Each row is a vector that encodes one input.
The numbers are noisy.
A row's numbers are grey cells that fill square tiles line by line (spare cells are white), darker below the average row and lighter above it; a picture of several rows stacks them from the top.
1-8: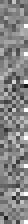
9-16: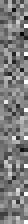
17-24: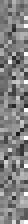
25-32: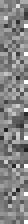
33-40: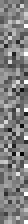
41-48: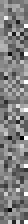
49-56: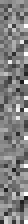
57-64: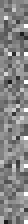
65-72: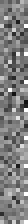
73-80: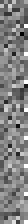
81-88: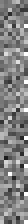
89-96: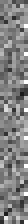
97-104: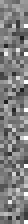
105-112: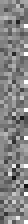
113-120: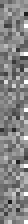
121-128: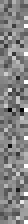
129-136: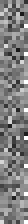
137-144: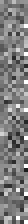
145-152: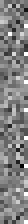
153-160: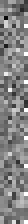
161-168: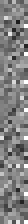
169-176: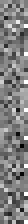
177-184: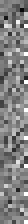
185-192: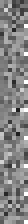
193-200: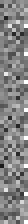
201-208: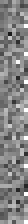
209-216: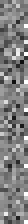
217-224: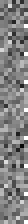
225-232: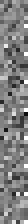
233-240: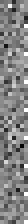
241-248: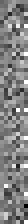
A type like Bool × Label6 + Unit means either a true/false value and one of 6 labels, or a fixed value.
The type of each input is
Circle10 × (Line9 + Line10).
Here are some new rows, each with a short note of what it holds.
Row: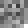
a point on a 10-point circle and a point on a 10-point line
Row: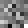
a point on a 10-point circle and a point on a 9-point line
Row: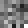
a point on a 10-point circle and a point on a 9-point line
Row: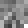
a point on a 10-point circle and a point on a 10-point line
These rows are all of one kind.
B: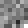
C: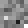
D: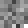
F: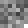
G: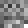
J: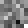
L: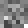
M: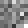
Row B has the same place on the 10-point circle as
J and L.
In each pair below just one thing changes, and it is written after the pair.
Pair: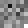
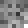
the place on the 10-point line
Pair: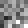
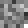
the place on the 10-point circle
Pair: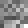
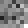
the place on the 10-point line
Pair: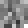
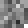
the place on the 10-point circle
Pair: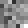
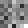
the place on the 10-point circle
